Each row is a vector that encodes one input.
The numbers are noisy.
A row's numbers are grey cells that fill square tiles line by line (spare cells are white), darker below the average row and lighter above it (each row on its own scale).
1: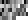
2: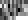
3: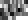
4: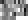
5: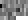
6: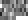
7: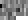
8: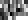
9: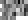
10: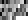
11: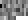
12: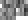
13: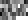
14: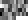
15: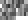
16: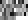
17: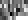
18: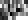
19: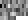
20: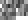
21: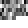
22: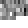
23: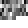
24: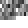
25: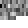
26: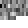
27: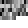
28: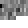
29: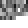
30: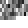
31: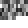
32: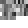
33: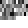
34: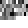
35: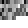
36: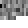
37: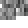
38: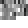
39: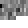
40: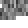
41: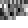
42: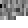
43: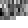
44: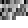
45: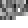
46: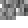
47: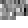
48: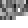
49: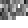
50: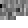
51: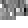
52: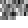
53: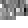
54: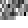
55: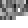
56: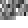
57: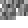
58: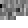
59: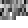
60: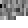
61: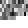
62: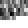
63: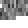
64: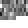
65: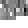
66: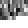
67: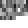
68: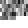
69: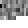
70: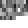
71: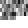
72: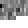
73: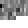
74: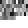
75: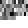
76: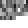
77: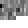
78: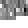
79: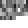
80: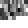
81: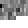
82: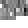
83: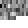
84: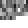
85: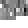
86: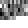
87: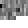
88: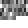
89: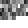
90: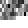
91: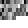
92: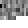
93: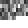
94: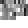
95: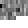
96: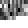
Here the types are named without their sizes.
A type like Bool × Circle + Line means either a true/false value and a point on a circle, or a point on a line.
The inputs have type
List(Line).
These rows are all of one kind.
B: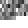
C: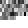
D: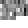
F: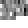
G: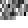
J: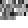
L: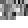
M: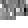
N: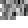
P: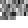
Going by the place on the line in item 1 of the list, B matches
C, G and J.
